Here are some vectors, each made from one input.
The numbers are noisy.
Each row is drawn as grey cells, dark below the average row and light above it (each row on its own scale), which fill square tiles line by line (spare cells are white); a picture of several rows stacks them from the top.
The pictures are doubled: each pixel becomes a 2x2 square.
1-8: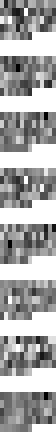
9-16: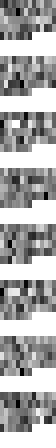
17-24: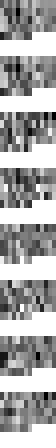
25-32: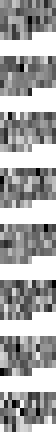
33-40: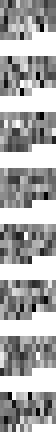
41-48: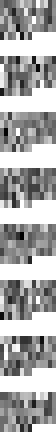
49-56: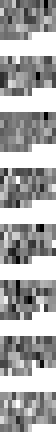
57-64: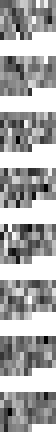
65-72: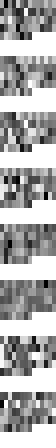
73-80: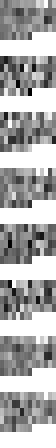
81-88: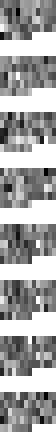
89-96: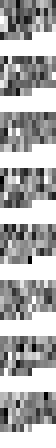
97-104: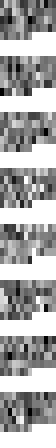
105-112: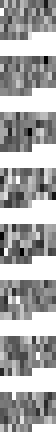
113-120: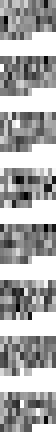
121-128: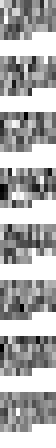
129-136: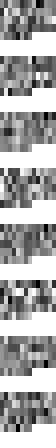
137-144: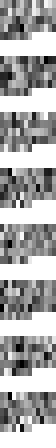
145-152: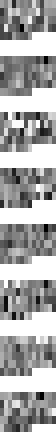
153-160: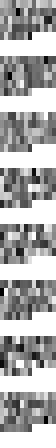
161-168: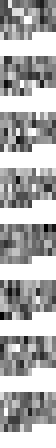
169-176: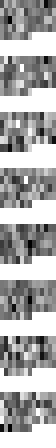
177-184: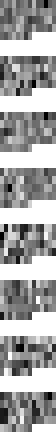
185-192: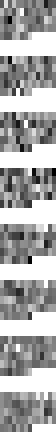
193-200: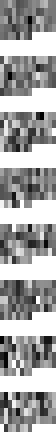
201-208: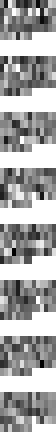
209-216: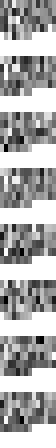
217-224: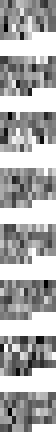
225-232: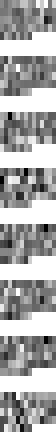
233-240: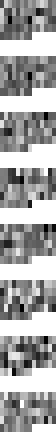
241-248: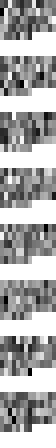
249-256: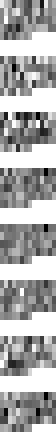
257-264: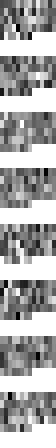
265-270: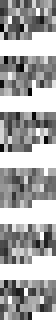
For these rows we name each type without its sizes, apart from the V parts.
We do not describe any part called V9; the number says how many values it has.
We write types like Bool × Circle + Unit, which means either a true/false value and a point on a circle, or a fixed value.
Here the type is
Bool × (Circle + V9) + Tree.
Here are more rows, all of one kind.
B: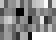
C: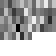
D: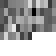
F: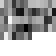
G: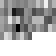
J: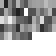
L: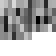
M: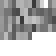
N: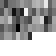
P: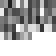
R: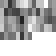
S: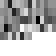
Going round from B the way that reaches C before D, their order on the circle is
B, L, F, G, M, P, R, J, S, C, N, D.
